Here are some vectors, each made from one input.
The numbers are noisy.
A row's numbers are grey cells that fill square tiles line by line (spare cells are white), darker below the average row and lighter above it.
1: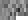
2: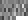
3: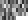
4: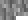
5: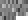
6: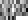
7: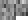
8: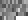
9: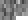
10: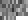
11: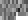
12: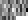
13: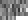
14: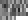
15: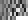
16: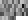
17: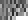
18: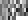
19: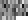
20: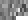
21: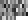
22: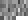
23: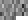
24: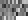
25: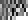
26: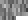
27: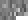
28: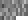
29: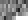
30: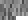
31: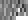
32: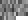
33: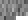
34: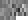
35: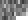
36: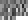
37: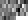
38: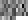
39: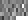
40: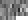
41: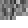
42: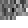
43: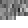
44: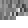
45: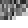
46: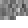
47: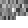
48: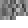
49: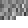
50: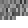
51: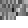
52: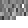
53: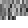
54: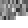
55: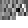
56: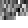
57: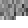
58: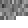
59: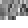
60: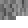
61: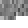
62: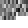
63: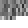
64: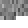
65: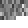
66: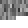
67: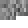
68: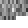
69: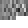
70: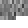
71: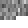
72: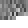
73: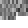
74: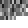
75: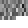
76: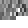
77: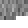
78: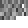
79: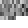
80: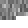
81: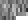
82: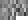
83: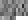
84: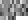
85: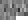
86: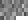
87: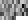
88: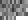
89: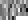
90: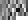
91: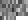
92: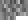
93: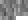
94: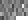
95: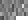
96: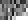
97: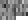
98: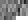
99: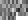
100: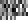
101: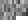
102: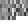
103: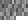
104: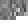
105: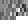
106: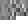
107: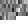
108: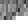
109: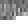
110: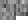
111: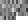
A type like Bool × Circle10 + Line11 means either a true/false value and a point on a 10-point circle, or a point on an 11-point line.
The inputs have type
Bool × (Line6 + Tree11).
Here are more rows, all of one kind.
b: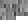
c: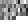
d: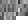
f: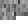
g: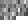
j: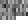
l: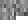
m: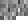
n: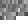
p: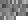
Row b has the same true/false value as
f, j and l.
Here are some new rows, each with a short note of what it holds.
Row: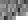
a node of an 11-node tree and a true/false value
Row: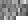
a point on a 6-point line and a true/false value
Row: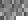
a point on a 6-point line and a true/false value
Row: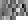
a node of an 11-node tree and a true/false value
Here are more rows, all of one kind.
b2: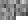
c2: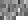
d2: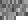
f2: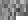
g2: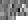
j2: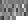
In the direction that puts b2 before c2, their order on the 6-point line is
f2, b2, d2, c2, g2, j2.
